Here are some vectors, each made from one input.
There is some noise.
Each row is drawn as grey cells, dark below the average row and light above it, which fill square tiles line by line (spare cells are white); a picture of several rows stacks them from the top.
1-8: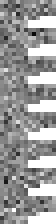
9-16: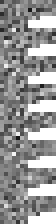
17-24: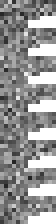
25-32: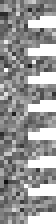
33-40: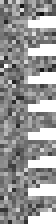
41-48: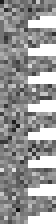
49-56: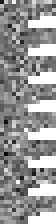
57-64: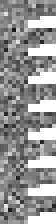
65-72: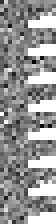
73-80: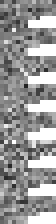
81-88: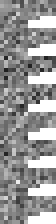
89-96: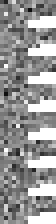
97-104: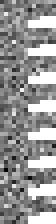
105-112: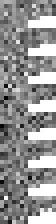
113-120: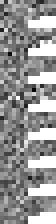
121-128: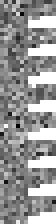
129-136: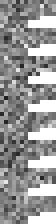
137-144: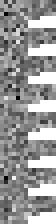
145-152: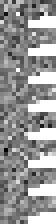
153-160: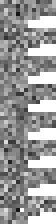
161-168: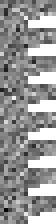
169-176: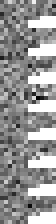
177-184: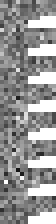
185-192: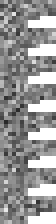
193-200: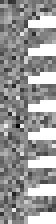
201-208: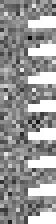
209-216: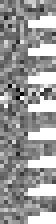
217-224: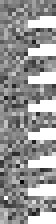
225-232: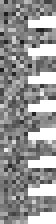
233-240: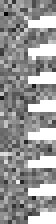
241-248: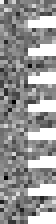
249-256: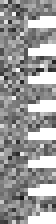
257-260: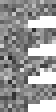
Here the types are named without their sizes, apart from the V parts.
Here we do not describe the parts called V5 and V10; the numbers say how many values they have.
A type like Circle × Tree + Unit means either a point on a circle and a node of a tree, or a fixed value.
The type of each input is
(Bool × V5 + Line) × V10.
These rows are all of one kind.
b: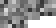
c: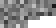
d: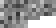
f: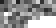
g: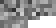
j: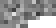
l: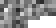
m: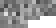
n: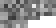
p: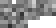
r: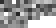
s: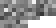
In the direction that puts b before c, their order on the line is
f, l, b, p, s, d, m, j, c, r, g, n.
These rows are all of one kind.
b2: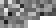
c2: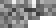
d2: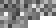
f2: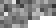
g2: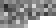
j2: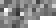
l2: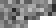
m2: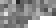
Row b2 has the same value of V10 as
f2 and m2.
